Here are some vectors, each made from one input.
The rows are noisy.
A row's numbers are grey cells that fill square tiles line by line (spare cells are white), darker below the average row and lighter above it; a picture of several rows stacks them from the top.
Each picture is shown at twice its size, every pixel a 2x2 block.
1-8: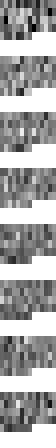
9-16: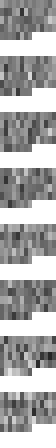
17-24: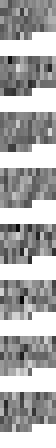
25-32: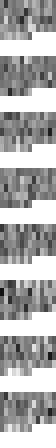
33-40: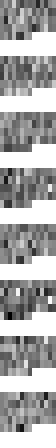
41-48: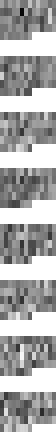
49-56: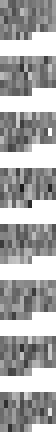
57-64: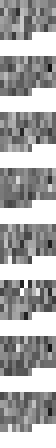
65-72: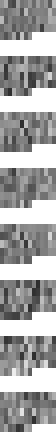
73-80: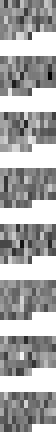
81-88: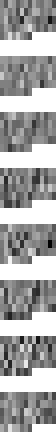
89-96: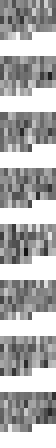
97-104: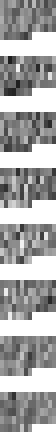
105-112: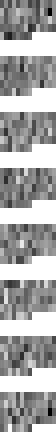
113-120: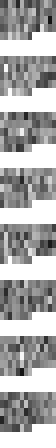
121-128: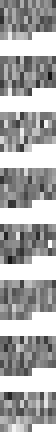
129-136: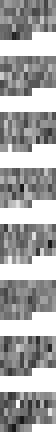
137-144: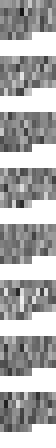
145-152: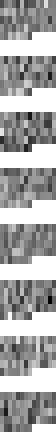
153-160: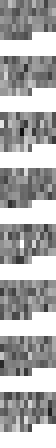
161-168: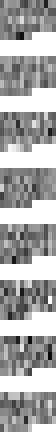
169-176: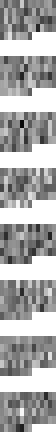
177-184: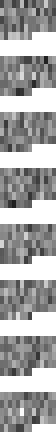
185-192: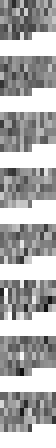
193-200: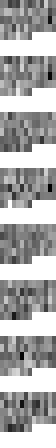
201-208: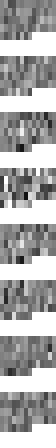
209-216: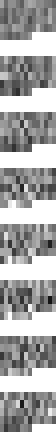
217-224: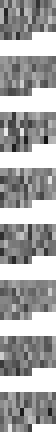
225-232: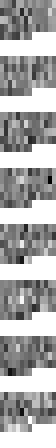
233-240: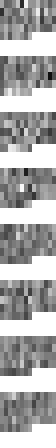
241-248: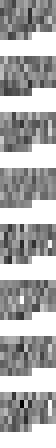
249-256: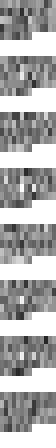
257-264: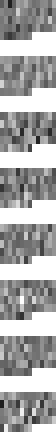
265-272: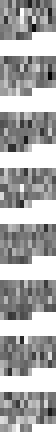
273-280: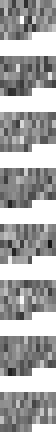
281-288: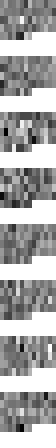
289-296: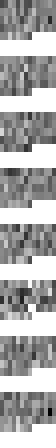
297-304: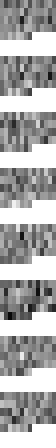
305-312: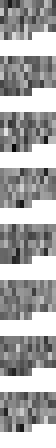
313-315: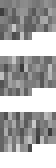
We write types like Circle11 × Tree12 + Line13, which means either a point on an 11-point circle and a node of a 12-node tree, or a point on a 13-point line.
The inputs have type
Circle8 × (List3(Line6) + Tree12).
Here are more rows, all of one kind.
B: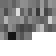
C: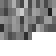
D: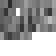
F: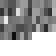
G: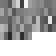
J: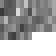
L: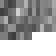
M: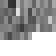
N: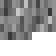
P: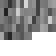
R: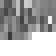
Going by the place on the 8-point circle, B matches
J, L, N and P.
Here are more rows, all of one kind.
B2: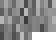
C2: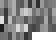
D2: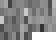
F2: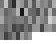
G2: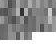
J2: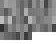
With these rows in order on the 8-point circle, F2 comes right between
B2 and G2.
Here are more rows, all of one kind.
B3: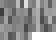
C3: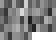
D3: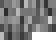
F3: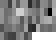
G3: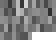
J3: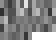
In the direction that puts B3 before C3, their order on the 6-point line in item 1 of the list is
B3, C3, D3, F3, G3, J3.
